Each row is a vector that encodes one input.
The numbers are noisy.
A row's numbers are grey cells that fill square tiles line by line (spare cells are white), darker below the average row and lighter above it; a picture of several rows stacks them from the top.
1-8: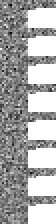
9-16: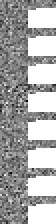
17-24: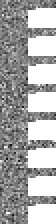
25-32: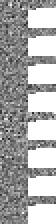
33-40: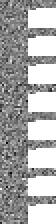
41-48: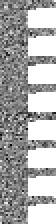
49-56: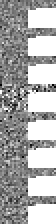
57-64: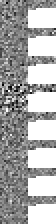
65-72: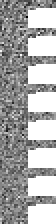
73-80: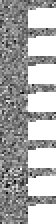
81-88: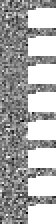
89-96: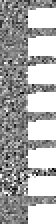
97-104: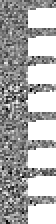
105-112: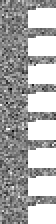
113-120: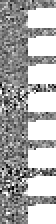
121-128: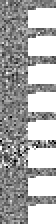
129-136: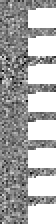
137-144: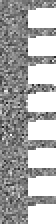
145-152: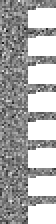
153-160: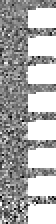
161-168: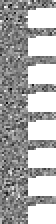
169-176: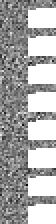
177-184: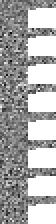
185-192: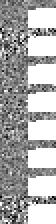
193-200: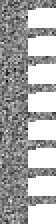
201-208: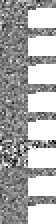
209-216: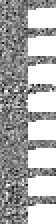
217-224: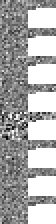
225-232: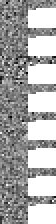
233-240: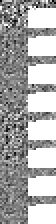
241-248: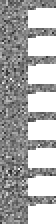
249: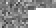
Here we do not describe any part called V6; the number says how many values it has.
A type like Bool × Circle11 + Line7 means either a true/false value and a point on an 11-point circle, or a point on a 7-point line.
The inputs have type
Bool × (Circle16 + V6) + Unit.
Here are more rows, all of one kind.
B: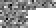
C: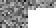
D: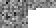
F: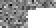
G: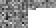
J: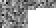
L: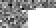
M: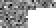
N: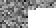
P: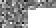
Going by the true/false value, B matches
F, L and M.
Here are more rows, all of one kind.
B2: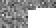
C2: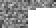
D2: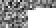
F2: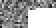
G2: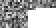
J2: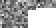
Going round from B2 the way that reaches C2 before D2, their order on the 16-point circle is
B2, C2, J2, G2, D2, F2.
